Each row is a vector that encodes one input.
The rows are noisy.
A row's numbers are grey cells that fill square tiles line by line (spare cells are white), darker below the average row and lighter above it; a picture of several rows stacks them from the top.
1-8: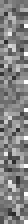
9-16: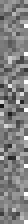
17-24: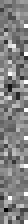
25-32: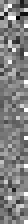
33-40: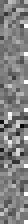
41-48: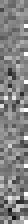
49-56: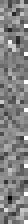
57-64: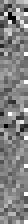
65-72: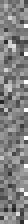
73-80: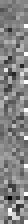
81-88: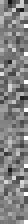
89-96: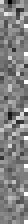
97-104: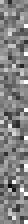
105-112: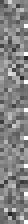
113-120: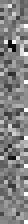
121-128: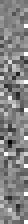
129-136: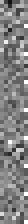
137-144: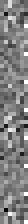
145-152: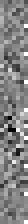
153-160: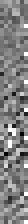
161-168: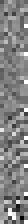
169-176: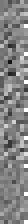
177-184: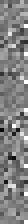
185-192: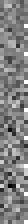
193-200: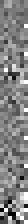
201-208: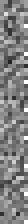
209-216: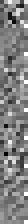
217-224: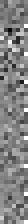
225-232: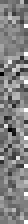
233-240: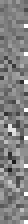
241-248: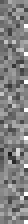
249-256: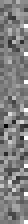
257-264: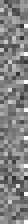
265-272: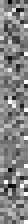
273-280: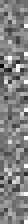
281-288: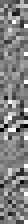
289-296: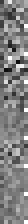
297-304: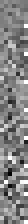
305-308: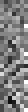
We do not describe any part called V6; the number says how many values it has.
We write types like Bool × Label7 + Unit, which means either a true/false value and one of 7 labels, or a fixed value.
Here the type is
Bool × Bool × Bool × (Circle8 + Unit) × V6 + Tree11 × Tree11.
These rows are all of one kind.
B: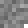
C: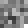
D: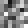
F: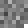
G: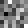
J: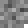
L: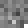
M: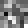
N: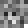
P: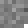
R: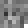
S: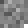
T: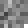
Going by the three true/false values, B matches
J and T.
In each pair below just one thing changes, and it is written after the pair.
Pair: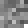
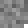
one of the three true/false values
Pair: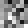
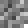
one of the three true/false values
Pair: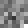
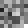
the place on the 8-point circle
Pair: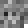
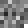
one of the three true/false values
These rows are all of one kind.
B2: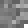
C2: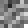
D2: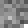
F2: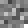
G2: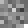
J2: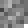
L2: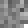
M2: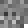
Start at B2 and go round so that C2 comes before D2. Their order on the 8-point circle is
B2, F2, G2, J2, M2, C2, L2, D2.
